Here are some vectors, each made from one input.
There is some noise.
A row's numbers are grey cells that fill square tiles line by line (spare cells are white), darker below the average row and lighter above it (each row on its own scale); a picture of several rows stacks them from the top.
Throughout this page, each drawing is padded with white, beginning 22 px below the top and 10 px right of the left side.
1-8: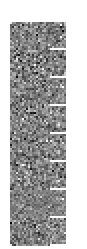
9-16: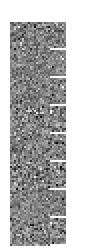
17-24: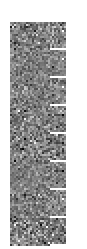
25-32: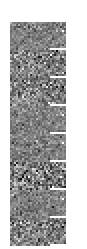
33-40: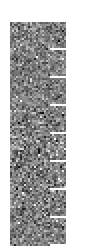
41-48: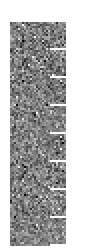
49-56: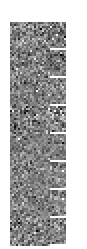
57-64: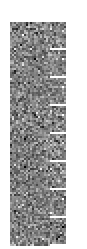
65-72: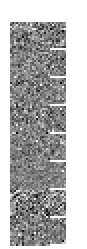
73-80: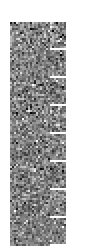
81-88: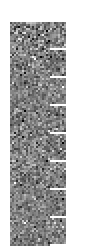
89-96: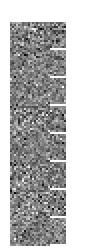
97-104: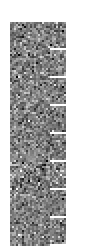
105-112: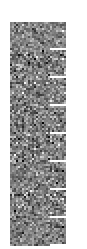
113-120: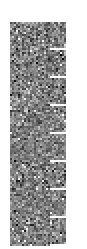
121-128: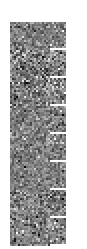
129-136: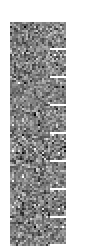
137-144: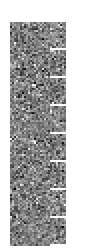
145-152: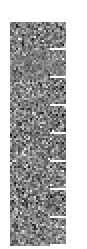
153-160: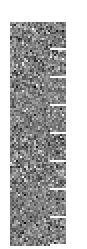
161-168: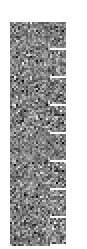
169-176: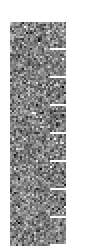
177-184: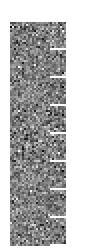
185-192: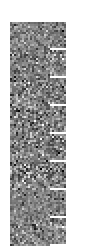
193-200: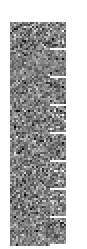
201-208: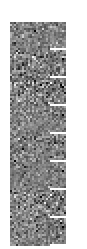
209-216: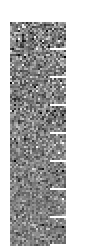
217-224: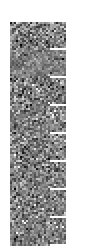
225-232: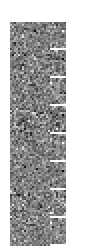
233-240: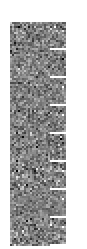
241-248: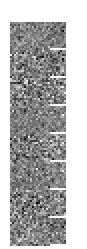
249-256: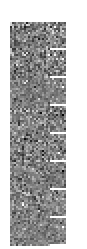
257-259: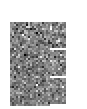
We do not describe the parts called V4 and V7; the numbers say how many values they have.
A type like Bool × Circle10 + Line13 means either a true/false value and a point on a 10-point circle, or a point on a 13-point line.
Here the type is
(Bool × V7 + Line10) × V4.
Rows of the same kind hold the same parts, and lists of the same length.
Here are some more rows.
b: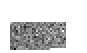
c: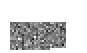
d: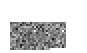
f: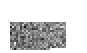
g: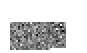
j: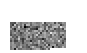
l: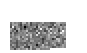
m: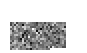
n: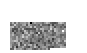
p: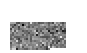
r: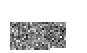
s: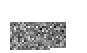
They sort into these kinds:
b, c, d, f, j, l, n
g, m, p, r, s

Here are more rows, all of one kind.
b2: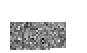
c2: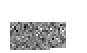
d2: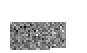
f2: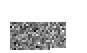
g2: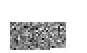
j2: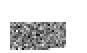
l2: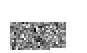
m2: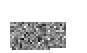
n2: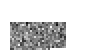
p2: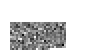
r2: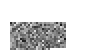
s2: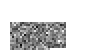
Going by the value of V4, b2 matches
c2, d2, f2 and g2.
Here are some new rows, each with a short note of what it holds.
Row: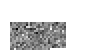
a point on a 10-point line and a value of V4
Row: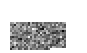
a true/false value, a value of V4 and a value of V7
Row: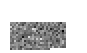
a true/false value, a value of V4 and a value of V7
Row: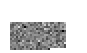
a true/false value, a value of V4 and a value of V7
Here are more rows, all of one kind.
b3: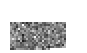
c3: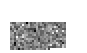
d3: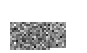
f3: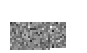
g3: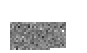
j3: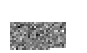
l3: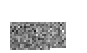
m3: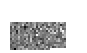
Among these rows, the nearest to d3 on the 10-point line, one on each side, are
f3 and j3.
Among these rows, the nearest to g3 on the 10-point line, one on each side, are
j3 and m3.
